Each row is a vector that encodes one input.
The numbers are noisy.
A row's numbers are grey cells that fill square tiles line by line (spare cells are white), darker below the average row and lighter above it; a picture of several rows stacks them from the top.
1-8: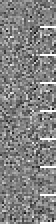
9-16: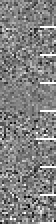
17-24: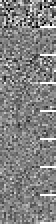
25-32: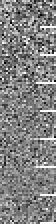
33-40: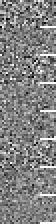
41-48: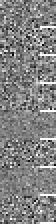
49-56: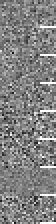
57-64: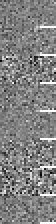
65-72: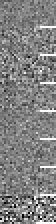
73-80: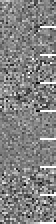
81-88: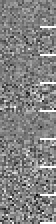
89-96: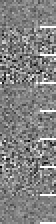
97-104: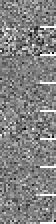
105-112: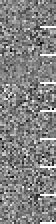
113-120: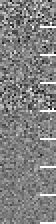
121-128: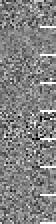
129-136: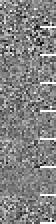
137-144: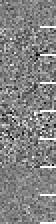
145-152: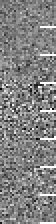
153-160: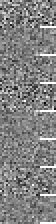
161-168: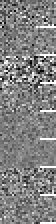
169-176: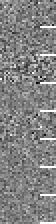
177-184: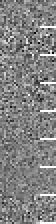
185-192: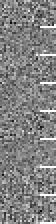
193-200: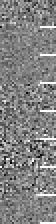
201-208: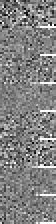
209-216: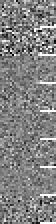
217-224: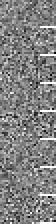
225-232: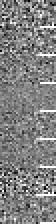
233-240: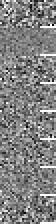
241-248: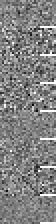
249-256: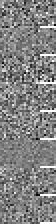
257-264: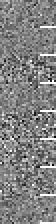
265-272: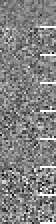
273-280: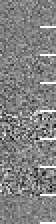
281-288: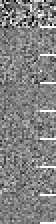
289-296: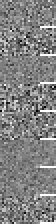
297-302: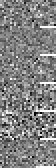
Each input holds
either a point on a 19-point line, or a list of up to two points on a 6-point line.
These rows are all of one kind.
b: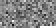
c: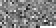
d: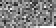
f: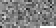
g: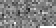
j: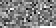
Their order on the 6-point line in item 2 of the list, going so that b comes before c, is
b, c, j, d, f, g.
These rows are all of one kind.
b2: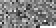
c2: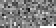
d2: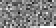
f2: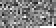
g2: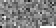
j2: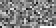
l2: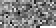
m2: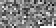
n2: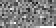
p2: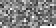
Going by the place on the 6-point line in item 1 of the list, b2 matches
c2, d2 and l2.
